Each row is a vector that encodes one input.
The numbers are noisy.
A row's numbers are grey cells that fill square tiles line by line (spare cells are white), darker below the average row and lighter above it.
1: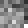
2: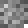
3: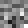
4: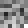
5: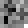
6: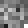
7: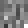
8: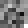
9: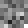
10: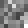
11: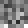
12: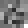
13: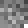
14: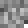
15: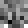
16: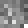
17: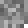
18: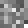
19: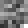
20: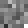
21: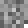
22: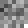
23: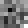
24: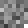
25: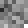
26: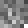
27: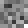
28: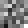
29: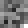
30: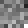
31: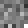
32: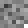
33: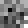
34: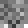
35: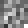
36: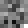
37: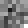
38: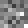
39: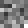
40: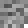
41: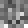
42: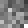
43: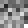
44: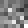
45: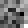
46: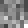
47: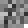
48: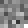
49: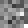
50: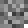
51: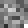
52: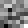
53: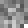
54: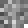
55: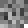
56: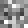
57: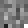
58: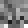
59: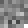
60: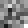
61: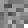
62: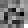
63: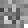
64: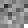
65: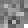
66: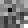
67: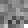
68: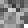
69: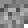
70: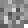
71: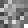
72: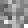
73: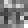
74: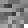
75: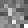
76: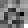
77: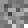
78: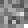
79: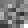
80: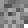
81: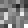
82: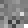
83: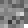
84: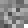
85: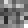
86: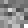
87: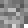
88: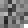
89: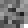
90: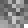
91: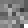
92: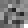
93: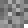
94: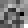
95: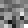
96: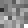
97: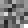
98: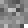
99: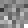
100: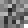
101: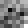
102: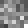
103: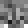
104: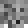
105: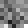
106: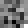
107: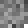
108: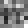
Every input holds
either a point on a 4-point line and a true/false value, or a list of up to three points on a 5-point line.
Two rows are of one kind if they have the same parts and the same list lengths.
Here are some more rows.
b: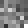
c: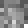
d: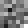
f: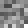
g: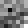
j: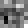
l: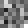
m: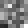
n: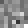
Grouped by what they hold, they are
b, c
d, g, m
f
j, l
n

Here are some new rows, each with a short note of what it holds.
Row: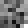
a point on a 4-point line and a true/false value
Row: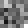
the empty list
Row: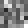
the empty list
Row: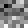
a list of two items
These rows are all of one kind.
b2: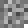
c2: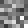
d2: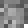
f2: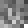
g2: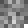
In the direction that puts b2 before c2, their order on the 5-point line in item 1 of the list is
b2, g2, c2, d2, f2.
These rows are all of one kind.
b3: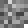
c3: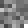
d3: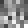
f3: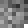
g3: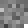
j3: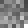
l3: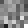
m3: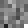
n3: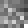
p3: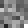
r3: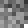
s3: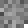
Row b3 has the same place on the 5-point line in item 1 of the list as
l3 and m3.
